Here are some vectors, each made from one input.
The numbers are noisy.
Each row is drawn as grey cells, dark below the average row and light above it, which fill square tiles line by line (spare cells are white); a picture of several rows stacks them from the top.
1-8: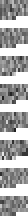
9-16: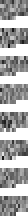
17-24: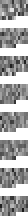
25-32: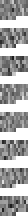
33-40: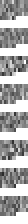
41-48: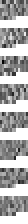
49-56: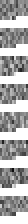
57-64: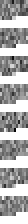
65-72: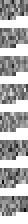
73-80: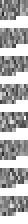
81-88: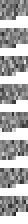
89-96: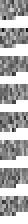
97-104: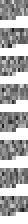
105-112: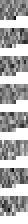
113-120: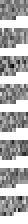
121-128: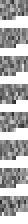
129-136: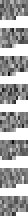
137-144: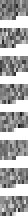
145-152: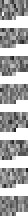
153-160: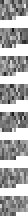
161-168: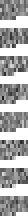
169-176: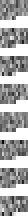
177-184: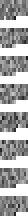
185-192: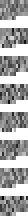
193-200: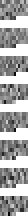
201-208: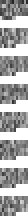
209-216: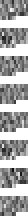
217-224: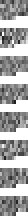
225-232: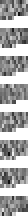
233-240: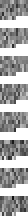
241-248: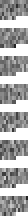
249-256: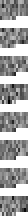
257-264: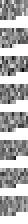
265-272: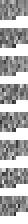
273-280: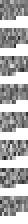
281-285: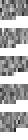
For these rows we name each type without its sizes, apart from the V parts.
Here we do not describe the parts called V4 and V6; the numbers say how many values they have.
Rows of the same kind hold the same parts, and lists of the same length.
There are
6 kinds of row.
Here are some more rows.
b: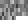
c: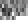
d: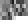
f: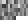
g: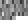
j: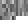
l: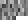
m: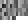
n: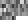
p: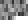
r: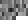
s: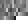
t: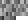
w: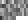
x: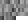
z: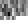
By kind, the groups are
b, j, m, n, r
c, z
d
f, s
g, p
l, t, w, x

